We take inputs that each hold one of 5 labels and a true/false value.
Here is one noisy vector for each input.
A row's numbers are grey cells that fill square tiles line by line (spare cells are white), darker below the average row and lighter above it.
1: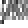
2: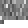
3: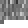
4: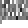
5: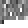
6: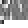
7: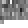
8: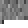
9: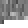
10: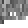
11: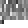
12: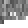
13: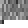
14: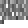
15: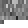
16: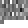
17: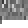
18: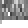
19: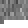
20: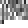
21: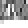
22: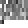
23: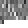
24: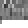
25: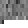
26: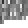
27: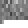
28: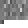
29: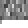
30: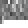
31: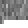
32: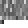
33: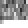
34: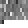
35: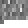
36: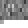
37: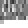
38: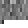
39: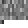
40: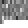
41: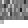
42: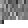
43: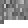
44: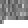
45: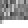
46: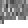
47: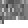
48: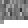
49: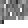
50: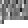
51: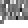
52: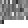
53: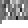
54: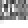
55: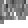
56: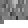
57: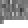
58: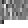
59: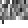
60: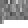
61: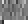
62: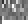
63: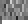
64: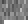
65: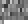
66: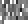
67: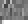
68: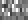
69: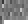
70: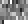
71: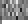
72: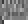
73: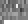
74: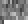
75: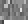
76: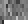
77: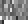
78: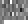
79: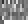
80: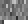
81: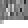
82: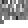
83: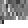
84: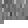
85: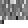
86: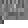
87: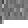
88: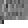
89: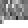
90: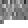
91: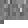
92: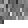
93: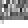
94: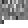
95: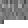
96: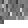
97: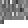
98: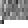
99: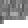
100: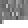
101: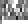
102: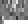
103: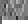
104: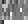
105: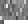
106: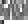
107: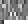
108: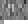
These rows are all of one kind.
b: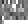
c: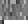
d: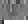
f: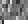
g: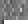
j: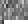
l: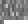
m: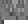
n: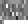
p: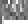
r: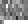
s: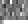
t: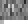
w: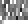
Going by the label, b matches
c, d, f and m.
